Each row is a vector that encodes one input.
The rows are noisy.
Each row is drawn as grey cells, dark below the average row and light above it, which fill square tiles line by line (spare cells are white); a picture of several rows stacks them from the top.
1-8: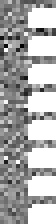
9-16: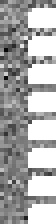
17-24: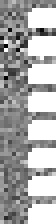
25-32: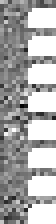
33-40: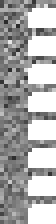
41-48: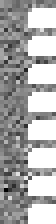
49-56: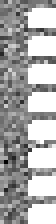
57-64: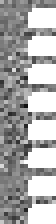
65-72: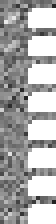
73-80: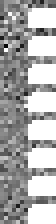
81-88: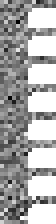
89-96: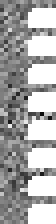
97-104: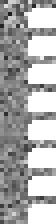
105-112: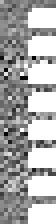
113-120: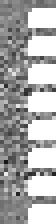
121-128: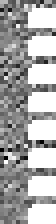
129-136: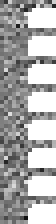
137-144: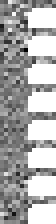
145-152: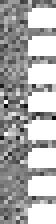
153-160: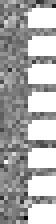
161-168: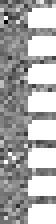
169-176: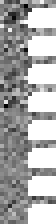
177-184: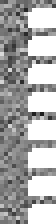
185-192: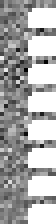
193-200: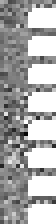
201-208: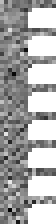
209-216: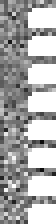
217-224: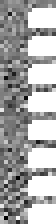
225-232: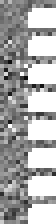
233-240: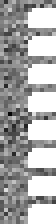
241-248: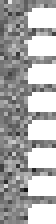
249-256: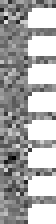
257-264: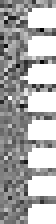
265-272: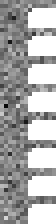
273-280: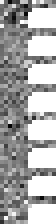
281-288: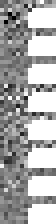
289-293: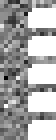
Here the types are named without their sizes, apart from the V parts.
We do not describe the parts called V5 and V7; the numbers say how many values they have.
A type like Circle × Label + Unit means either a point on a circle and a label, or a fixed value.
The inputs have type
Bool × V7 + Line + (Tree + Unit) × V5.
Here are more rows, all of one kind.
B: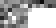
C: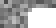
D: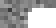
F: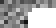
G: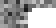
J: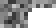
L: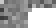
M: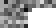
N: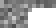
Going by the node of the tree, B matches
C, L and N.
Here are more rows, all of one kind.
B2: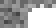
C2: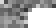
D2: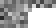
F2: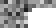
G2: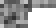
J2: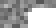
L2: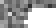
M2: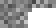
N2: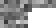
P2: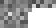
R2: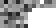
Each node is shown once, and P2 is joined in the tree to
B2.
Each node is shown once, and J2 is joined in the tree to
F2.
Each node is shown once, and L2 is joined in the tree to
B2, D2, F2, M2 and N2.
